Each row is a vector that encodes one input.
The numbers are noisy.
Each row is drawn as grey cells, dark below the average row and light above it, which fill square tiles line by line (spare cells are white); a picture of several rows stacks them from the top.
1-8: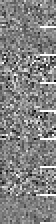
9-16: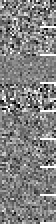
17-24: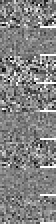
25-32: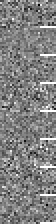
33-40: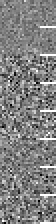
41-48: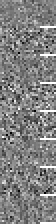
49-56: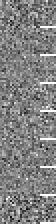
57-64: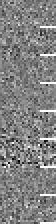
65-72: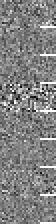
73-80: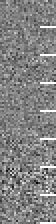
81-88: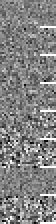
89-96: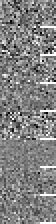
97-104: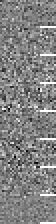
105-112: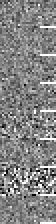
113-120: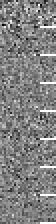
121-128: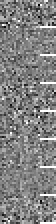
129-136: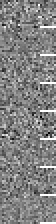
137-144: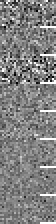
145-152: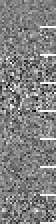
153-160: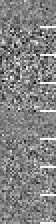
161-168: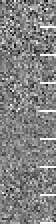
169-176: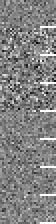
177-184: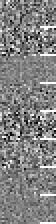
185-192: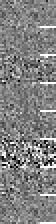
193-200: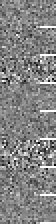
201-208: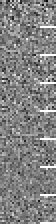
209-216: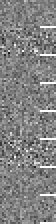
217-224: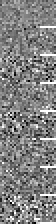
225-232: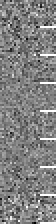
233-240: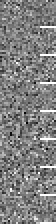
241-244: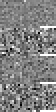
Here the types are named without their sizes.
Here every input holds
a list of points on a line.
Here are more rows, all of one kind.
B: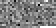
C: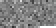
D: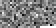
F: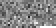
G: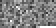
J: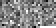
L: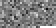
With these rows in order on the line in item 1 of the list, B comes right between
G and L.
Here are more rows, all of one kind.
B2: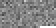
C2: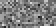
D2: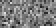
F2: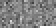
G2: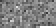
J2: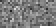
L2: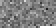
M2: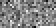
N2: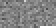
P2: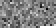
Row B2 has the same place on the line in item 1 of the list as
F2, L2, N2 and P2.
